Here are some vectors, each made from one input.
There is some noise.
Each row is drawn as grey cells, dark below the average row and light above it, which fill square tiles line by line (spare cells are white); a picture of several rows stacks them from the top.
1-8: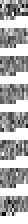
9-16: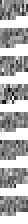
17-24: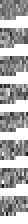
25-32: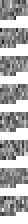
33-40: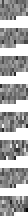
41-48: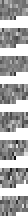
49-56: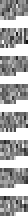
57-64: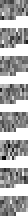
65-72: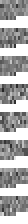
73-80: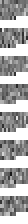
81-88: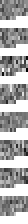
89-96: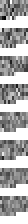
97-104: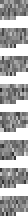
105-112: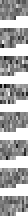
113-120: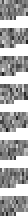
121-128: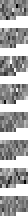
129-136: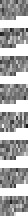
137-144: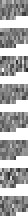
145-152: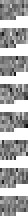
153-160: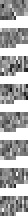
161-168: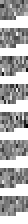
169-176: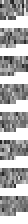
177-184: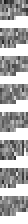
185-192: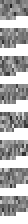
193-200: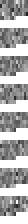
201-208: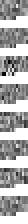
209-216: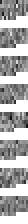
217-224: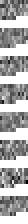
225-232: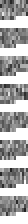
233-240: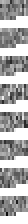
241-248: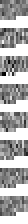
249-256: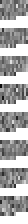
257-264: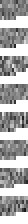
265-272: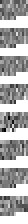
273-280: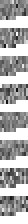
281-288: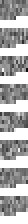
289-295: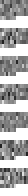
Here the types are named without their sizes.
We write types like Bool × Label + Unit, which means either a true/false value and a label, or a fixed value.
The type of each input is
List(Bool × Label + Line).
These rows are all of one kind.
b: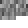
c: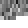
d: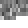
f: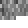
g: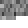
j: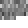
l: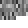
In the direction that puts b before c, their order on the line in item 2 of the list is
g, b, f, j, l, d, c.
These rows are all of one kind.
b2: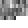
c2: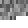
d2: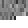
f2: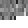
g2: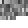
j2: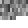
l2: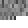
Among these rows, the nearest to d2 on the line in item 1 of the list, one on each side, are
f2 and l2.
